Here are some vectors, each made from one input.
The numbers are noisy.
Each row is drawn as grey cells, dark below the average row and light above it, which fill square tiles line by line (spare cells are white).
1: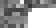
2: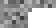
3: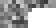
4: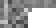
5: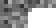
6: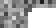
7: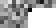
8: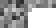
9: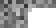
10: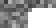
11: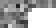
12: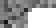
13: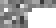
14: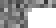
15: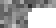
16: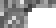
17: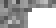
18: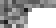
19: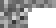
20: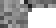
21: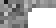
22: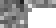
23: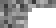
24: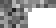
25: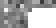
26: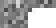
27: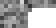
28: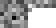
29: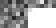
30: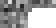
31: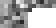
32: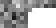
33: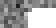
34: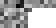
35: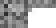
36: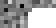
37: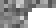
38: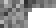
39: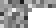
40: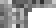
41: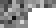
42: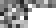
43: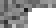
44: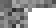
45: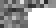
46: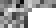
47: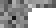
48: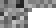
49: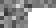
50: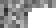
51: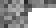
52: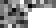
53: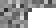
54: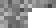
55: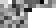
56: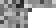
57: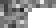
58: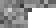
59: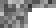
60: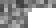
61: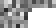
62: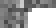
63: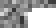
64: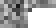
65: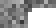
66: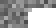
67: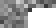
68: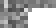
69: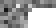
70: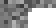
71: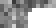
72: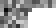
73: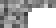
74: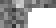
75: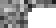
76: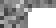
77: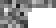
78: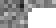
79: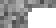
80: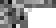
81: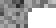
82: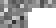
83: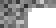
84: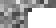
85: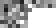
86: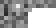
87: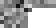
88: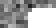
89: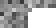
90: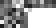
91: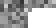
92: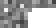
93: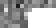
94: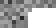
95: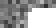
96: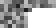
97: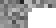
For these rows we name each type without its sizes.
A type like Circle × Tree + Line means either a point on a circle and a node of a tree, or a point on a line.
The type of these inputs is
Bool × Bool × Bool × Tree × (Tree + Unit).
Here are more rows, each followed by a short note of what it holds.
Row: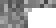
a node of a tree and three true/false values
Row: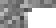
a node of each of two trees and three true/false values
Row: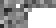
a node of each of two trees and three true/false values
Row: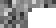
a node of each of two trees and three true/false values
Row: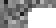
a node of a tree and three true/false values
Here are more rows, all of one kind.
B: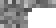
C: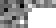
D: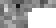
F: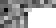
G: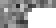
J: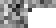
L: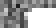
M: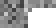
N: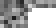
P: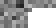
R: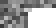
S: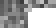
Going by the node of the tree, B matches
N and S.
